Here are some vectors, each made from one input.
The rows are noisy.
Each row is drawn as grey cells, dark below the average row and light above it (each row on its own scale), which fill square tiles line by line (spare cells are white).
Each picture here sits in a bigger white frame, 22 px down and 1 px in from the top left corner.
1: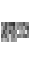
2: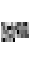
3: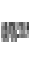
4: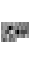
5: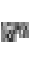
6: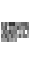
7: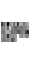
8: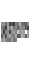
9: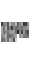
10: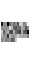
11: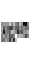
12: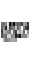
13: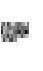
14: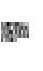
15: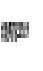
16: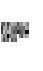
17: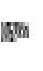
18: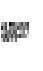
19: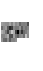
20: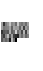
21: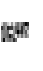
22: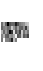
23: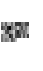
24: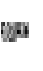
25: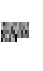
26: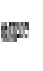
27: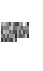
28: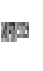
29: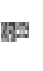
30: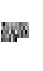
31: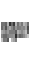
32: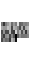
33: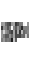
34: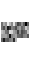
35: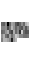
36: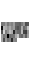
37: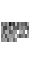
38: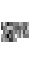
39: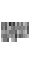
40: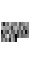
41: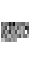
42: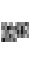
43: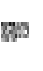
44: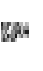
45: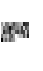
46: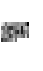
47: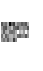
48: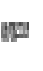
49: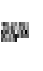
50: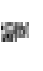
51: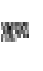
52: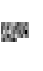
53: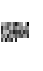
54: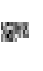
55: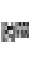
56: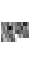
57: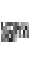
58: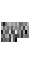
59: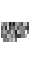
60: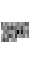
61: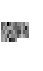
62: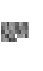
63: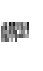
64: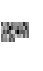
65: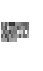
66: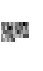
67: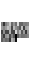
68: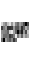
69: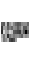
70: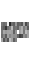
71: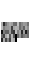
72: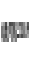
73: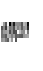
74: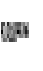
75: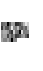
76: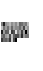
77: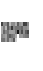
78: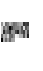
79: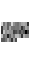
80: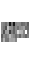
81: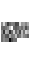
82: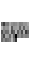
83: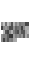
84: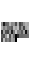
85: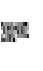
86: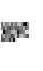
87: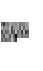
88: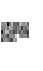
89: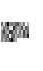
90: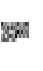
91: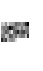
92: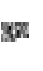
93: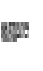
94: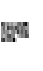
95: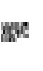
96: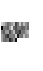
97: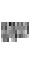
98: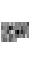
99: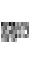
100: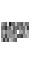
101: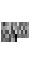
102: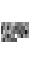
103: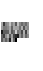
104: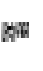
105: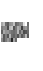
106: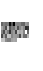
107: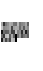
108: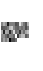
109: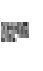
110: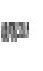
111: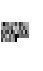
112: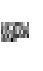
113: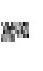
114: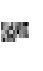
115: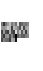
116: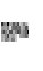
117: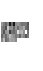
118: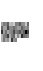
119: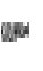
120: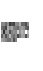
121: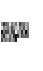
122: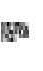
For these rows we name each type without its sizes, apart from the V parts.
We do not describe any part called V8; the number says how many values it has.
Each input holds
a value of V8, together with a list of points on a line.
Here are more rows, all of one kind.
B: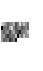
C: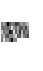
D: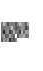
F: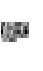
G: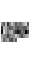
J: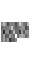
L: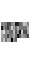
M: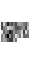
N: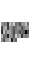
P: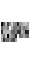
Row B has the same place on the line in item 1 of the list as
G and N.
